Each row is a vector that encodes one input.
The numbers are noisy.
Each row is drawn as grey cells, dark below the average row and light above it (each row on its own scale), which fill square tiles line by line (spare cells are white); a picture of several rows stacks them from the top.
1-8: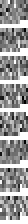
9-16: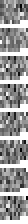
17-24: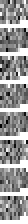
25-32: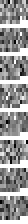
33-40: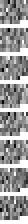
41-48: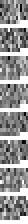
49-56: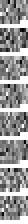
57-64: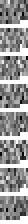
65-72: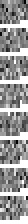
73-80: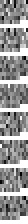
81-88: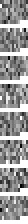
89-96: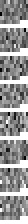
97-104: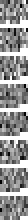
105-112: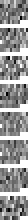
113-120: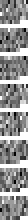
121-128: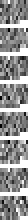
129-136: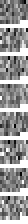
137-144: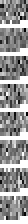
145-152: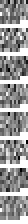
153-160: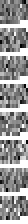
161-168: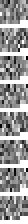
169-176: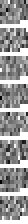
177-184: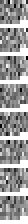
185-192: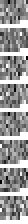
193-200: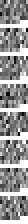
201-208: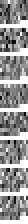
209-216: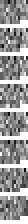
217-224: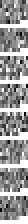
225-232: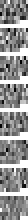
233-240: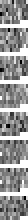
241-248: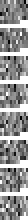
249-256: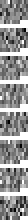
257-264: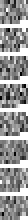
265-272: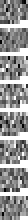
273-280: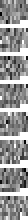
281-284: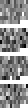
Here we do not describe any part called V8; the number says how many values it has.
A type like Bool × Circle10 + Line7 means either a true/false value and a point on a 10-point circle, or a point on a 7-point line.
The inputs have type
List2(Label11 × V8).
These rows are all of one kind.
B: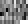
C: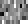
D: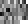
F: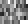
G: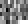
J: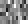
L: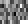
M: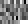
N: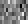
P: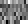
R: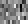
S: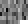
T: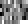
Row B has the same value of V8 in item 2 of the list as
N and S.
